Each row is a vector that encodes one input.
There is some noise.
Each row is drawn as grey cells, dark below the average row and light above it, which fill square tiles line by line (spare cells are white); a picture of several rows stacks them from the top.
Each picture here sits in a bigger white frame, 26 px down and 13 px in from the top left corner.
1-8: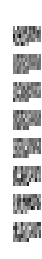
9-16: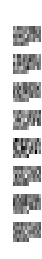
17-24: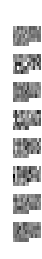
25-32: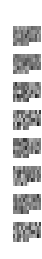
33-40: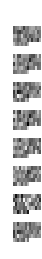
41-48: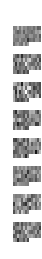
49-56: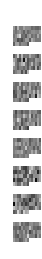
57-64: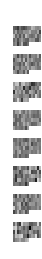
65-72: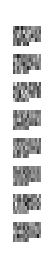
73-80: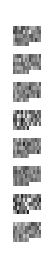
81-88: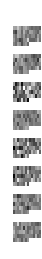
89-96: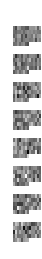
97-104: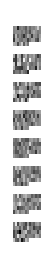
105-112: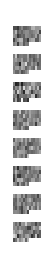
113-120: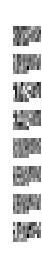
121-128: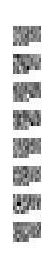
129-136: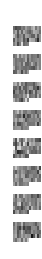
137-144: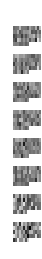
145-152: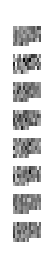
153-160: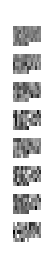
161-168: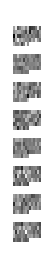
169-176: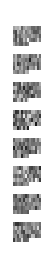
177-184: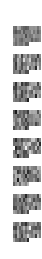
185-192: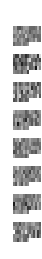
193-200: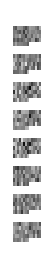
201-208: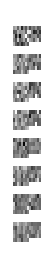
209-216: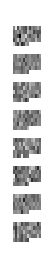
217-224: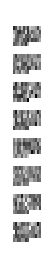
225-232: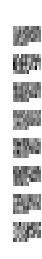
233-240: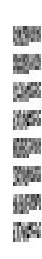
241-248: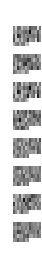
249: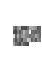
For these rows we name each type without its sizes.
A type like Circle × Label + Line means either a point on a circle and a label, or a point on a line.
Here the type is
Label + Line.
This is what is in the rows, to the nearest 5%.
About 60% of them hold a label. The rest hold a point on a line.
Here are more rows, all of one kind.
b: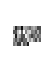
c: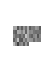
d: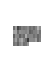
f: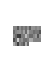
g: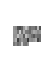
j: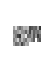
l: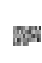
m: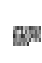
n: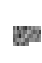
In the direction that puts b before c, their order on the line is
g, d, n, l, m, j, f, b, c.
